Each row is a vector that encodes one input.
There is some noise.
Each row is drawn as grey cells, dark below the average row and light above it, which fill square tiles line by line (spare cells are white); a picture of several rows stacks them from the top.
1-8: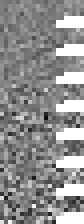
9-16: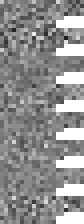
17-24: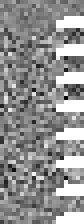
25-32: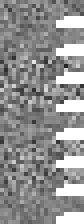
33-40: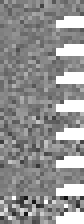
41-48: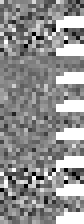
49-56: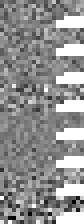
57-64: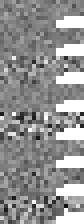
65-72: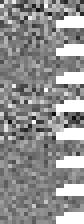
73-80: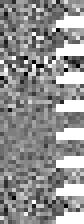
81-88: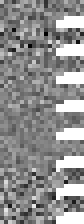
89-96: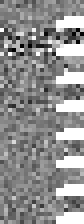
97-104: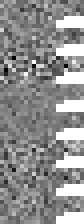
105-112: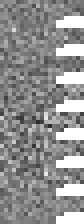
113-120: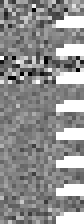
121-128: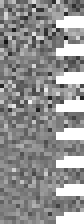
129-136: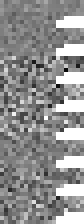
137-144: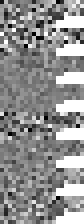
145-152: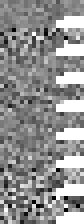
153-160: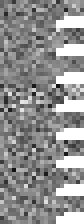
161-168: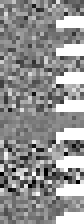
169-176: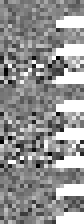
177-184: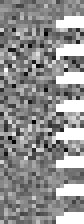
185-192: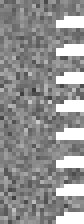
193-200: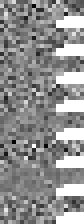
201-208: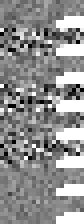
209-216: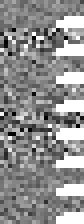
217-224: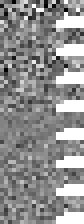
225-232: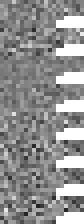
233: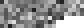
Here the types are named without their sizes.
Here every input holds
a node of a tree, together with either a point on a line and a node of a tree, or three true/false values.
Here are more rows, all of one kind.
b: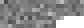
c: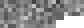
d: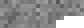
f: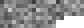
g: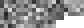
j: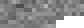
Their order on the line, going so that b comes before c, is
d, b, f, g, c, j.
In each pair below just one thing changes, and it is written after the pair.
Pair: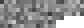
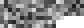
the node of the tree
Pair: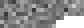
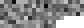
one of the three true/false values
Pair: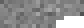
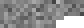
the node of the tree
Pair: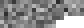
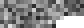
the node of the tree
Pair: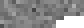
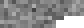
the node of the tree
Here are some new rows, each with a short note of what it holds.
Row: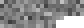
a point on a line and a node of each of two trees
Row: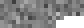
a node of a tree and three true/false values
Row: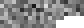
a node of a tree and three true/false values
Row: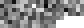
a node of a tree and three true/false values
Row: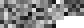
a node of a tree and three true/false values
